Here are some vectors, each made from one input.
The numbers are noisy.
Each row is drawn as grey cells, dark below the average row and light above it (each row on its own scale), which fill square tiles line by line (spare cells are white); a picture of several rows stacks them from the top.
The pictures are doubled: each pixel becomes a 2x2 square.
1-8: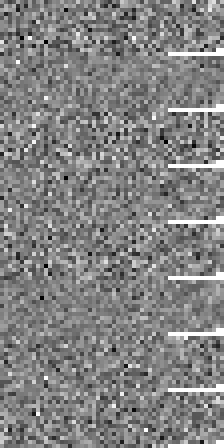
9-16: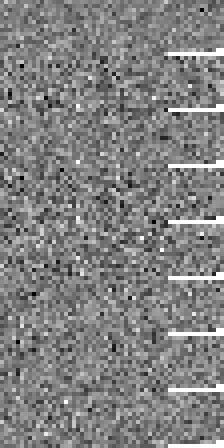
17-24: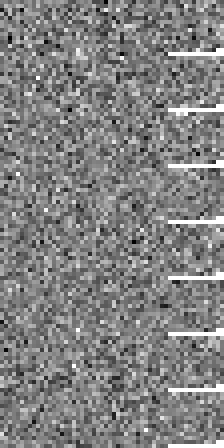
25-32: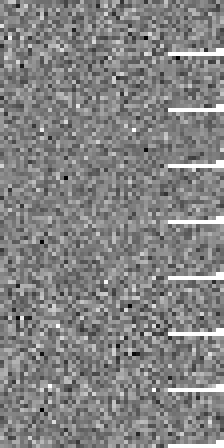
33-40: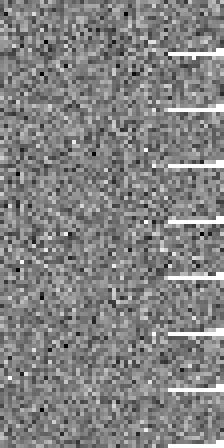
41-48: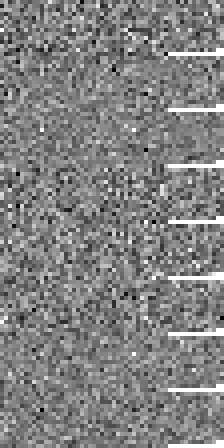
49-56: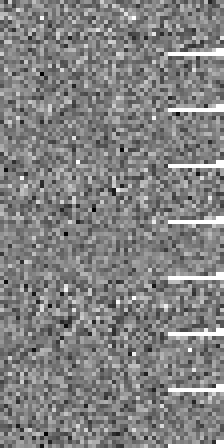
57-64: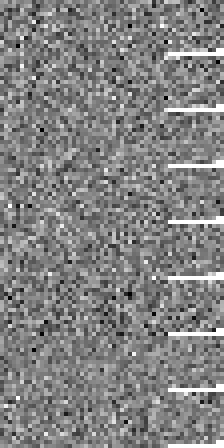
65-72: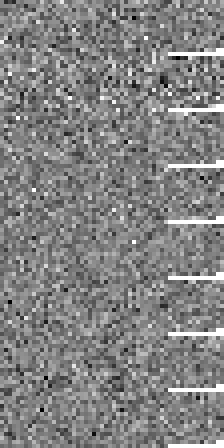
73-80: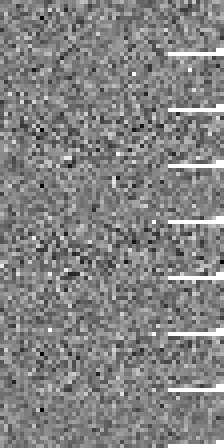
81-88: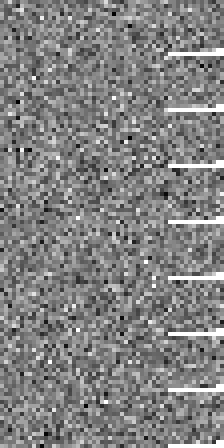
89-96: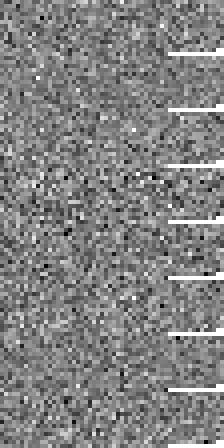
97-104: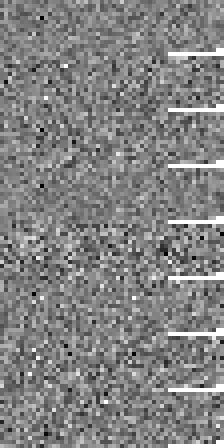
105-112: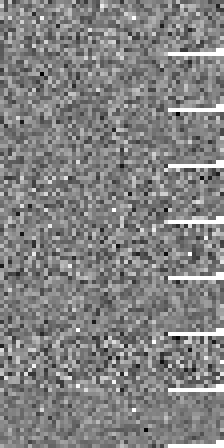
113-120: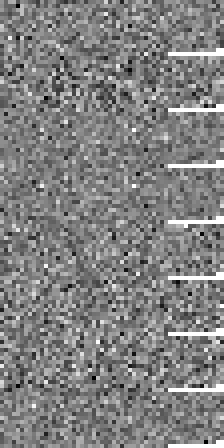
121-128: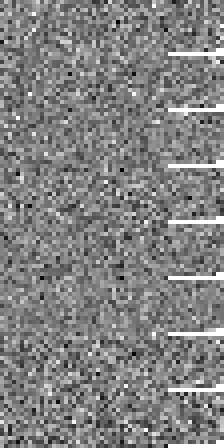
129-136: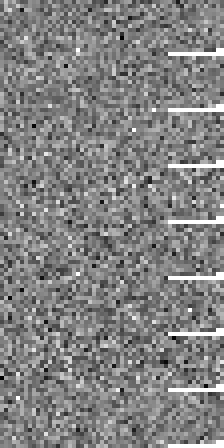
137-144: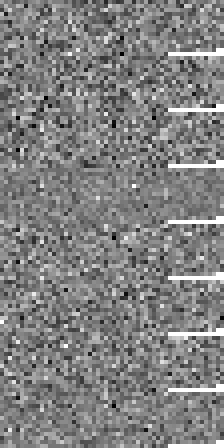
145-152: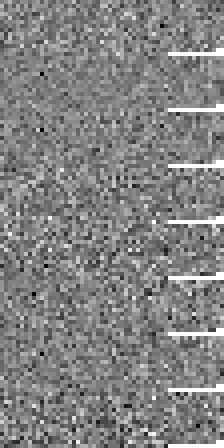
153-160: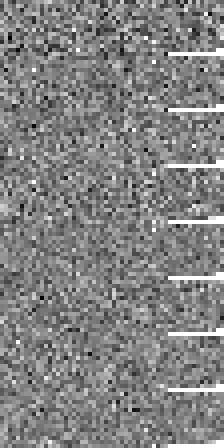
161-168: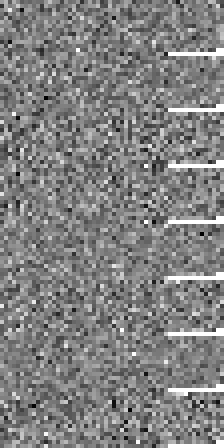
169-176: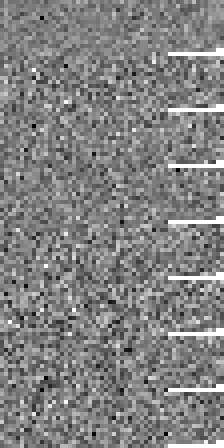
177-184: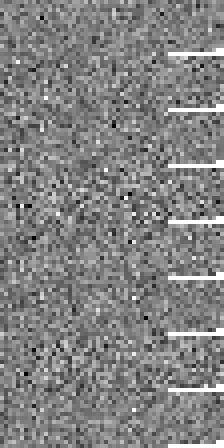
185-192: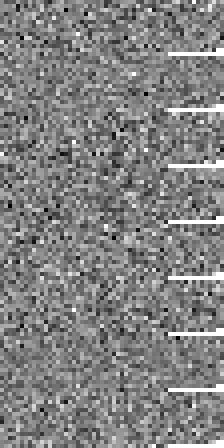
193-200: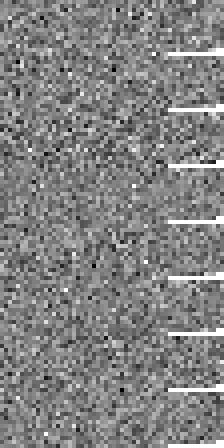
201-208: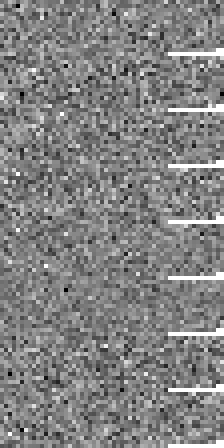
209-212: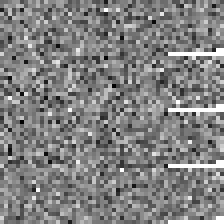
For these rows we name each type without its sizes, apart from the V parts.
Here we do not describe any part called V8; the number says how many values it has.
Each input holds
a label, together with either a point on a line, or a value of V8.
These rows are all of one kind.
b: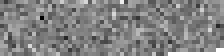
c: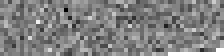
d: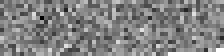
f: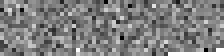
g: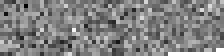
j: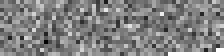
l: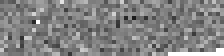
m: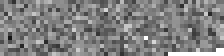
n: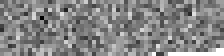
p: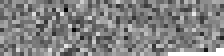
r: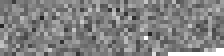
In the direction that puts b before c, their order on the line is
b, n, d, r, p, c, l, g, j, m, f.
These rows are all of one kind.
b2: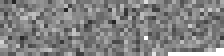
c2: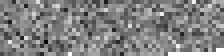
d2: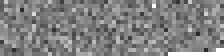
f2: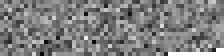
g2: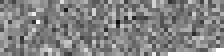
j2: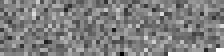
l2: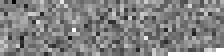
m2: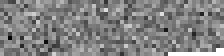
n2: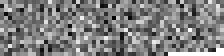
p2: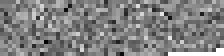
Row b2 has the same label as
j2 and p2.
